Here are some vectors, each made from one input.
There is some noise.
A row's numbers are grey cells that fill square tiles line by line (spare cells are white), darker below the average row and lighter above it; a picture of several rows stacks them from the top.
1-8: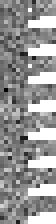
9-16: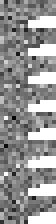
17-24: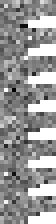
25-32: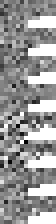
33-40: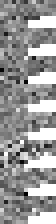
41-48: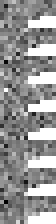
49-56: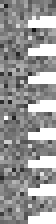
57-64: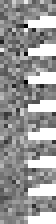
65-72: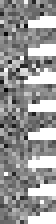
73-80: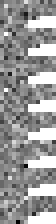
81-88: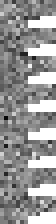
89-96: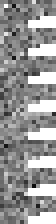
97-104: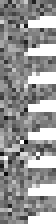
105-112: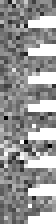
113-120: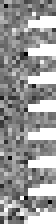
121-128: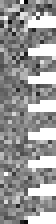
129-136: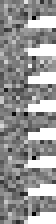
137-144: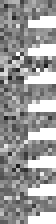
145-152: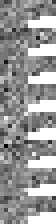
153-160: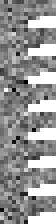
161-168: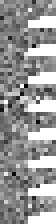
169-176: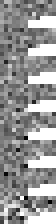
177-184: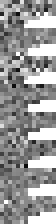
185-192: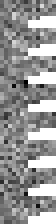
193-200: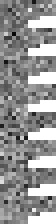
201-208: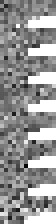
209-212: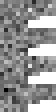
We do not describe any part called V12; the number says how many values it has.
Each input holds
either one of 4 labels, or four true/false values and a value of V12.
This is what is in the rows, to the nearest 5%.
About 5% of them hold one of 4 labels. The rest hold four true/false values and a value of V12.
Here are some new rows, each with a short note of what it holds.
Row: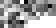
one of 4 labels
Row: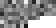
four true/false values and a value of V12
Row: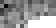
four true/false values and a value of V12
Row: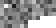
four true/false values and a value of V12
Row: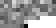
four true/false values and a value of V12
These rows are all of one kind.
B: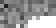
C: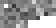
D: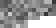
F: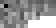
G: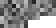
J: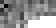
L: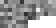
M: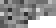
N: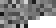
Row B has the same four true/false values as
D, G and M.
